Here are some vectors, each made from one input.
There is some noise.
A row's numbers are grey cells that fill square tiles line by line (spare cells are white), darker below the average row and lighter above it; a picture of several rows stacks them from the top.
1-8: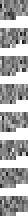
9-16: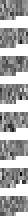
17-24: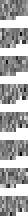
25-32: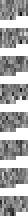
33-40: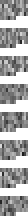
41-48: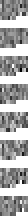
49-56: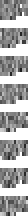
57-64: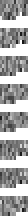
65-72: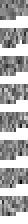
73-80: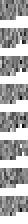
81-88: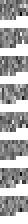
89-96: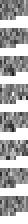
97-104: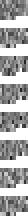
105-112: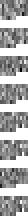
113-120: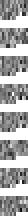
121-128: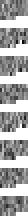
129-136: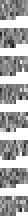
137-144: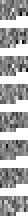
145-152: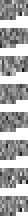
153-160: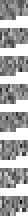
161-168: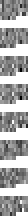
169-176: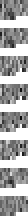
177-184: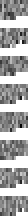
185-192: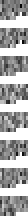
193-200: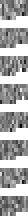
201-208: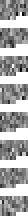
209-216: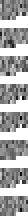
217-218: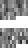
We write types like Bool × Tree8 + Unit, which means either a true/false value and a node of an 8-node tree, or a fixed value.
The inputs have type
(Bool × Line7 × Line7 + Unit) × Tree13.
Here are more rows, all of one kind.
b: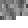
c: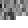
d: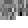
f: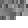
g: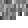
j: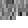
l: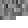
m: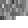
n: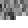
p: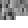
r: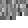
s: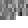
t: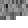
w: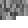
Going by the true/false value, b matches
d, g, s and w.
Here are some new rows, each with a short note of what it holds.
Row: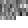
a point on each of two 7-point lines, a node of a 13-node tree and a true/false value
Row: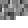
a point on each of two 7-point lines, a node of a 13-node tree and a true/false value
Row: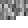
a node of a 13-node tree
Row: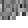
a node of a 13-node tree
